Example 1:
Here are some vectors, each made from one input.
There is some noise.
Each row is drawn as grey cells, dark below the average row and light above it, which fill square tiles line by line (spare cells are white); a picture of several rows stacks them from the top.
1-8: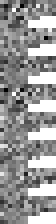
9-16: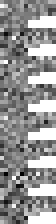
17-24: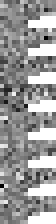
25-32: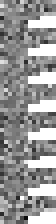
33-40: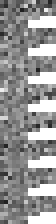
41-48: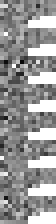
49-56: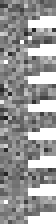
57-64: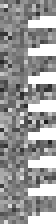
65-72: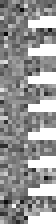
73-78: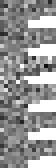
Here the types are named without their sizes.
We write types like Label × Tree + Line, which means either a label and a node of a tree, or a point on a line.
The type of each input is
List(Line).
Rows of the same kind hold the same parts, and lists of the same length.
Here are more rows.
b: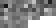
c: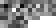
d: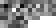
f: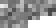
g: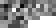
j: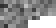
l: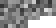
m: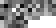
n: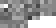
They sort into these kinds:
b, j, l
c, d, g, m
f, n

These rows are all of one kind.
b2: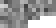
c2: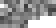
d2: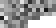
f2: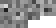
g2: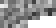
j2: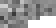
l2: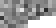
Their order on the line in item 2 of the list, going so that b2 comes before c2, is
f2, g2, b2, c2, d2, j2, l2.
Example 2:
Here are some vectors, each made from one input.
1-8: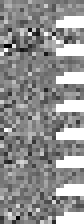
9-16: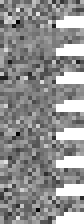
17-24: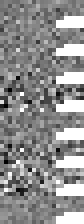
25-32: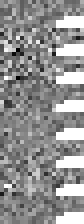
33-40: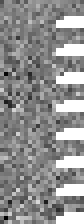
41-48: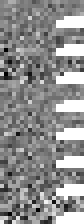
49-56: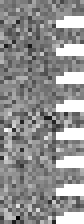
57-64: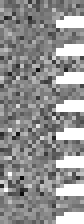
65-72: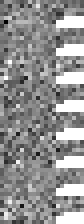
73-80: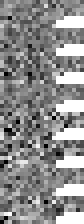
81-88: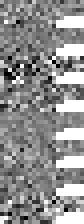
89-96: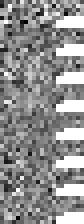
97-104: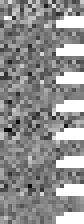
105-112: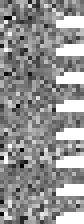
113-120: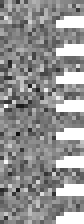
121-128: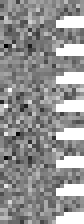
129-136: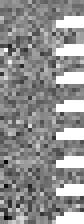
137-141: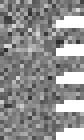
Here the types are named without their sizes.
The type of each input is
(Circle + Unit) × (Tree + Unit).
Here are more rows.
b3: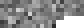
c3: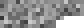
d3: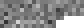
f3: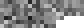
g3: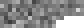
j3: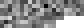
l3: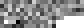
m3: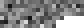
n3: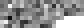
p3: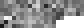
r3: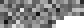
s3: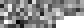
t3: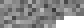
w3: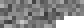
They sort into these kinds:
b3
c3, d3, p3, r3
f3, l3, m3, s3
g3, j3, n3, t3, w3

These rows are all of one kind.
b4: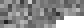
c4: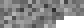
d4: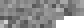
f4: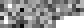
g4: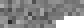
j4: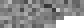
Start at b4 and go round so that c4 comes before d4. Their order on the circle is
b4, f4, g4, c4, j4, d4.
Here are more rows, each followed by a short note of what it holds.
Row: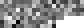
a point on a circle
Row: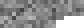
a point on a circle and a node of a tree
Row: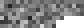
a point on a circle
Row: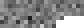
a point on a circle
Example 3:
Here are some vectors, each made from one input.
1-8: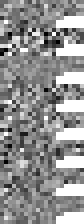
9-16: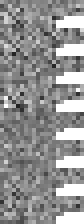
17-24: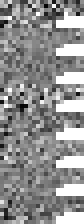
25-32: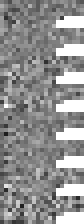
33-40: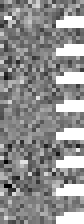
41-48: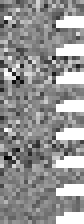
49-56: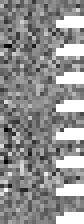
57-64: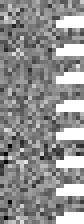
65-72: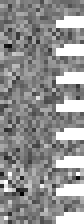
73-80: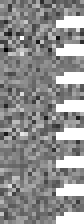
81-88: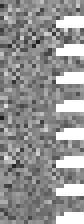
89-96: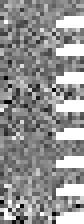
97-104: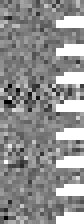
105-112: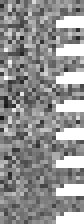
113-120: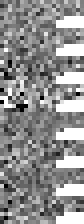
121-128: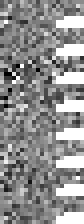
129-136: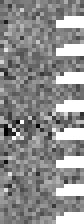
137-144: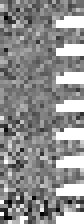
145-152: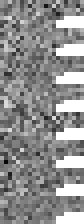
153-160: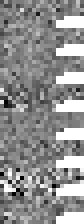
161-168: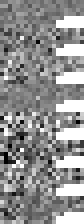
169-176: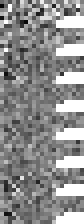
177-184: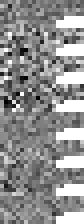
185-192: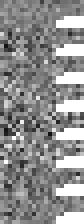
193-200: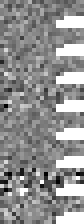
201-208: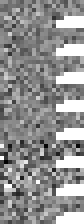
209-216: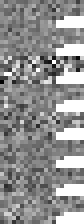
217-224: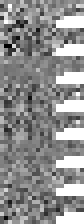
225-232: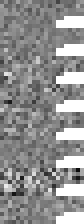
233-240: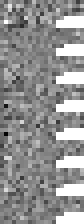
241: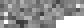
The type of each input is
Line9 × (Tree17 + Unit).
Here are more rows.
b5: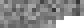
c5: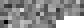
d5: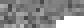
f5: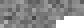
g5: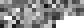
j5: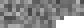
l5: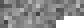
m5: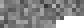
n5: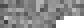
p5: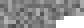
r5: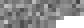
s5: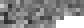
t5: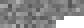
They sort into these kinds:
b5, d5, f5, g5, j5, m5, p5, r5, s5, t5
c5, l5, n5

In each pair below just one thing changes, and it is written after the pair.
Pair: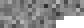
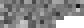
the node of the tree
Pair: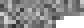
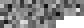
the node of the tree
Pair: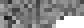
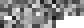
the place on the 9-point line
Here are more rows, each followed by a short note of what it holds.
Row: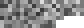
a point on a 9-point line
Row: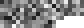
a point on a 9-point line
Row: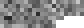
a point on a 9-point line and a node of a 17-node tree
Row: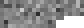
a point on a 9-point line
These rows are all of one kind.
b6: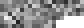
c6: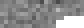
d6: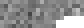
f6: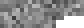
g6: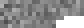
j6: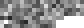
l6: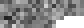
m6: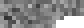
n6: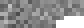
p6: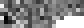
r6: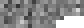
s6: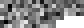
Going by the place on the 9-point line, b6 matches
f6 and j6.
